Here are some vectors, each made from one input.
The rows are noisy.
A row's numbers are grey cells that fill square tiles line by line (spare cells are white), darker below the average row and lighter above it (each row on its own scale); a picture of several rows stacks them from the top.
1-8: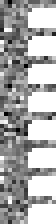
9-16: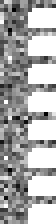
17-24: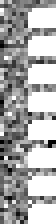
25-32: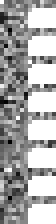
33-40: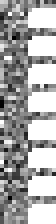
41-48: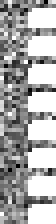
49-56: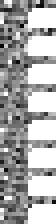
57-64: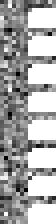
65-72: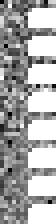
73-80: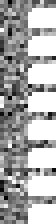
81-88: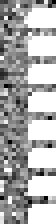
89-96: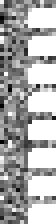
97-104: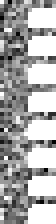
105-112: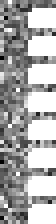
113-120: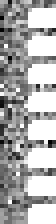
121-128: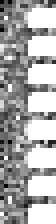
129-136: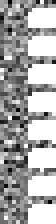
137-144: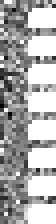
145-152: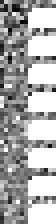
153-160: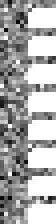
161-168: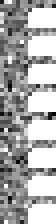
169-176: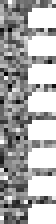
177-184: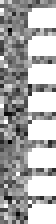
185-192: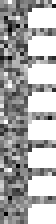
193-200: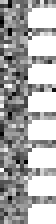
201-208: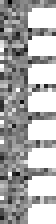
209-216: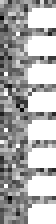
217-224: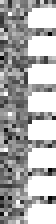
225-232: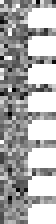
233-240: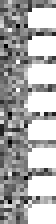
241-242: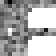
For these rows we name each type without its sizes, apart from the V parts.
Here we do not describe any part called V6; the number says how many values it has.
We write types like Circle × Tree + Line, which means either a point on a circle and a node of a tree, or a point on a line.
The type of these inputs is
List(Line) + Tree × V6.
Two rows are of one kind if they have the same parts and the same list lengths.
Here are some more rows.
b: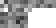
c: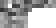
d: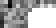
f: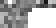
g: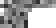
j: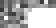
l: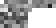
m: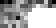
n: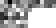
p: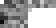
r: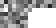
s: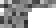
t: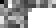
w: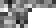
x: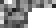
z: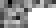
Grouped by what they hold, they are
b, l, r, w
c, f, t, x
d, n, p, z
g, s
j, m

